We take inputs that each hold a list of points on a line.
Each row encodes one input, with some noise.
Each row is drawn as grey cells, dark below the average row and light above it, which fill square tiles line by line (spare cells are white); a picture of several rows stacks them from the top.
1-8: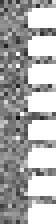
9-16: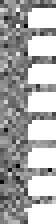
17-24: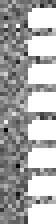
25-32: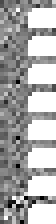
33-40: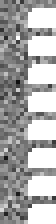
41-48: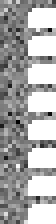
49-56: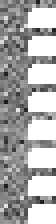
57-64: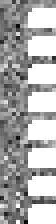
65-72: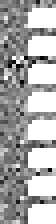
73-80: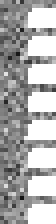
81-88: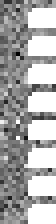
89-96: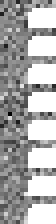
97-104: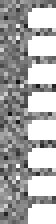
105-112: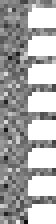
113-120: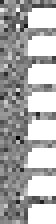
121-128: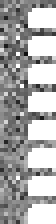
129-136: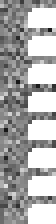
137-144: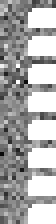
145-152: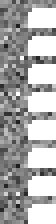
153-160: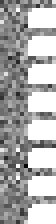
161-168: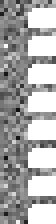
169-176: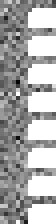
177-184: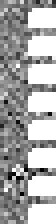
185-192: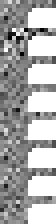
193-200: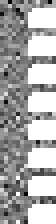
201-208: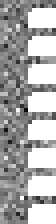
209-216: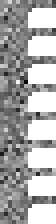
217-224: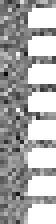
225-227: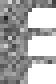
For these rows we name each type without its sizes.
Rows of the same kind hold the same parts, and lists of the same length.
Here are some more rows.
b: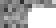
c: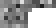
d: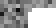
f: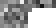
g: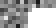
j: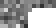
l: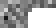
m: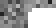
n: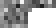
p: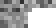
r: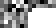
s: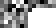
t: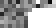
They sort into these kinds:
b, d, g, m, p, t
c, f, j, l, n
r, s

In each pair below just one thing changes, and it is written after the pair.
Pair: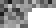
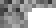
the place on the line in item 1 of the list
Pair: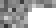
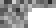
the place on the line in item 1 of the list
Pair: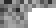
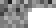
the place on the line in item 2 of the list
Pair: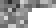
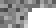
the place on the line in item 1 of the list
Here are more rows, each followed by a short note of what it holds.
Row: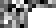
the empty list
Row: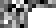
the empty list
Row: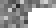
a list of two items
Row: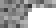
a list of two items
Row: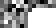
the empty list
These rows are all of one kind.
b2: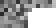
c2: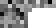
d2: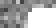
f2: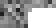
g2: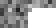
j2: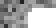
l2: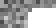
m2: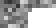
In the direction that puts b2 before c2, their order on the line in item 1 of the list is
b2, f2, c2, g2, j2, d2, l2, m2.
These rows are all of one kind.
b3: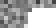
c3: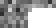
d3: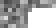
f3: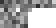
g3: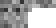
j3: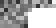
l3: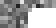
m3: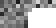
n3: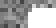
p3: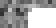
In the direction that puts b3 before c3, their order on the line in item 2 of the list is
j3, f3, b3, d3, g3, n3, p3, c3, m3, l3.
